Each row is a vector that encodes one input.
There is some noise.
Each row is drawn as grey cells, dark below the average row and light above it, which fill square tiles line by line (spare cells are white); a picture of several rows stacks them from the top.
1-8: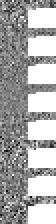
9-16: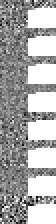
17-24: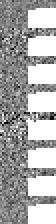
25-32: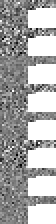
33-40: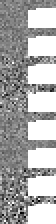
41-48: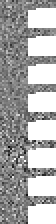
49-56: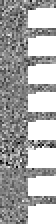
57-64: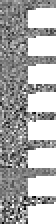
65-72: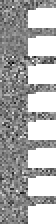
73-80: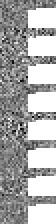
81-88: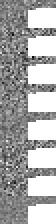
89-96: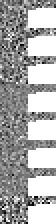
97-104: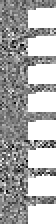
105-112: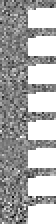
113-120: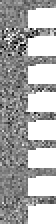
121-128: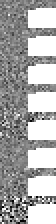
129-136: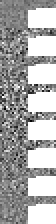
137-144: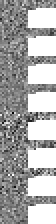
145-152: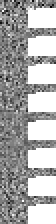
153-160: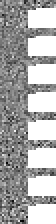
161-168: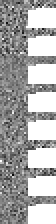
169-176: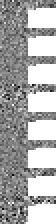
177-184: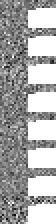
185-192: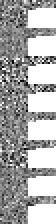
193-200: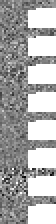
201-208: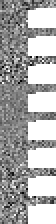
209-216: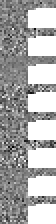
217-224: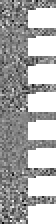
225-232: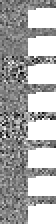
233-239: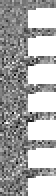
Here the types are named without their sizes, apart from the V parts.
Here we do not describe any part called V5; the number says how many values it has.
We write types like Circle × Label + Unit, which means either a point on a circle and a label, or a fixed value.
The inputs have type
(Bool × V5 + Circle) × Label.
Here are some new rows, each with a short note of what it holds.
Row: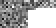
a label, a true/false value and a value of V5
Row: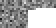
a point on a circle and a label
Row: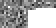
a label, a true/false value and a value of V5
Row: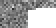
a label, a true/false value and a value of V5
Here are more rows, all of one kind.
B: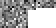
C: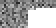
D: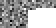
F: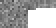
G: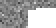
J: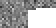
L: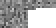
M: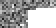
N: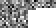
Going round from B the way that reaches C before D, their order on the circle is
B, N, C, F, D, M, G, L, J.
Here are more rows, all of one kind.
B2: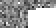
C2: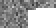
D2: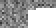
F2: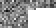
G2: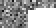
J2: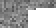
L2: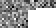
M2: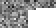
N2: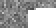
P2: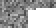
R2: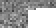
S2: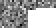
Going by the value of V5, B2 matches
F2 and L2.
